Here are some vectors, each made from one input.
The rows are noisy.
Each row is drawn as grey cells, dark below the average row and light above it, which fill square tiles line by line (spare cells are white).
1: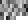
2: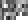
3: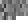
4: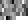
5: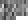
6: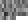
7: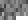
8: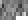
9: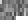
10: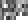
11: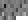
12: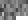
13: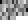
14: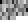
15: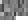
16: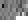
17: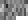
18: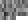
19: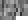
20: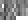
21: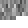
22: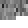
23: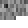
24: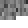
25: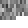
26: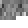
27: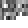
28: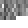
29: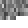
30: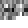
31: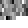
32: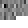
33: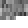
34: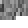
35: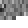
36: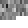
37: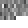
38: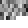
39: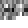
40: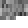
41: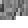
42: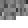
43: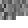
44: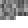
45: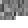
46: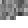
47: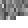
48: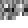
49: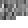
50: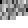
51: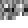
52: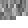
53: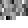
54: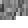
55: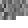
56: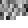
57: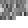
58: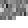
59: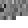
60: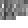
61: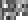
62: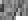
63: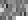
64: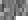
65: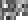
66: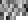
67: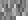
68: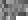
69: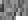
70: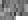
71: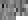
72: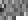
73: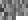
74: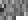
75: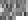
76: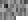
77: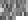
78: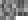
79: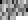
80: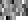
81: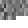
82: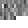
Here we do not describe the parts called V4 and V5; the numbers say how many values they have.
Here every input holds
either a point on a 6-point circle, a true/false value and a value of V4, or a value of V5.
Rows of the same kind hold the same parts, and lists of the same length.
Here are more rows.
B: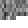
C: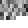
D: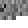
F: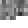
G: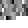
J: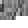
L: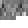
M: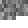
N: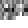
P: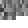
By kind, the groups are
B, D, F, J, L, M, P
C, G, N

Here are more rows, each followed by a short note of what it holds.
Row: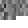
a point on a 6-point circle, a true/false value and a value of V4
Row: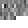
a point on a 6-point circle, a true/false value and a value of V4
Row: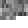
a point on a 6-point circle, a true/false value and a value of V4
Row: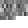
a point on a 6-point circle, a true/false value and a value of V4
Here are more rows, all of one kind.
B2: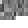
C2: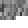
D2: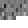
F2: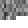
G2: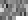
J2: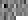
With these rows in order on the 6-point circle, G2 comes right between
F2 and J2.
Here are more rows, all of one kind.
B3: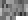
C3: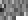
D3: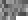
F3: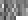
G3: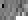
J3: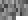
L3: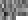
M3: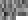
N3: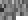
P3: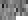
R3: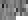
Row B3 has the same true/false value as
G3, P3 and R3.
